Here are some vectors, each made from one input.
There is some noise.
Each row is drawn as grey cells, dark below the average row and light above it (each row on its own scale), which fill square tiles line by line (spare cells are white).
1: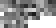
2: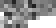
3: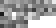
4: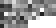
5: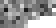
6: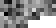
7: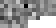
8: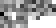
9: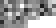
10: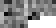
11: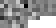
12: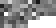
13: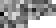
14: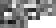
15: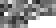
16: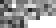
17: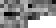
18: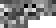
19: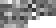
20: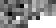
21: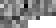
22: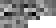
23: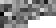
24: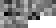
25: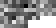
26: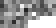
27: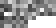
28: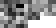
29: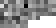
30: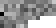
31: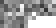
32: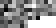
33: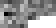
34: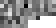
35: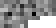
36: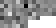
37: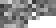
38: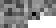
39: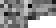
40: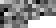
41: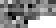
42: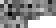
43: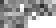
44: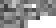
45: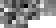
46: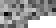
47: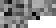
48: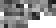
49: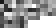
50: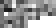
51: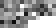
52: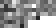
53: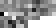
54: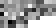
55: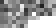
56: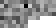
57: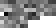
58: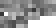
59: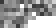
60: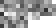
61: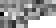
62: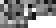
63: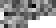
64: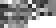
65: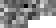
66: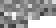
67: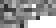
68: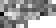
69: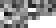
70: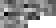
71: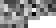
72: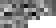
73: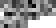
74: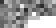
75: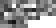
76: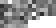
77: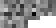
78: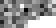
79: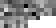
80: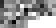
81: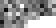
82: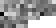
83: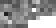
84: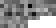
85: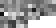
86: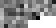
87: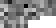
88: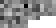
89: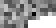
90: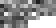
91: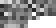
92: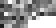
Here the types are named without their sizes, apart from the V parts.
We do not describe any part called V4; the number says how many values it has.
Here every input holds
a label, together with either two labels, or a value of V4.
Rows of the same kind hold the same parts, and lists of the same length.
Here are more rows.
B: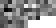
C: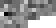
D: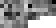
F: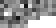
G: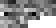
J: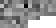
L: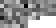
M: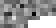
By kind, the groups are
B, F, J, L
C, D, G, M

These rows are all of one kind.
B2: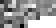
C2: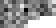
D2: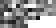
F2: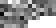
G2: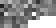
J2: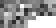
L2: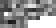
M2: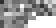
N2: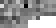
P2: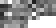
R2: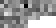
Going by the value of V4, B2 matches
M2 and R2.
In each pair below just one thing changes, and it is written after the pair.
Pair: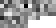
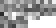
the label
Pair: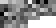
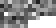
the value of V4
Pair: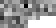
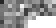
the label
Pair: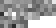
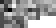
the label
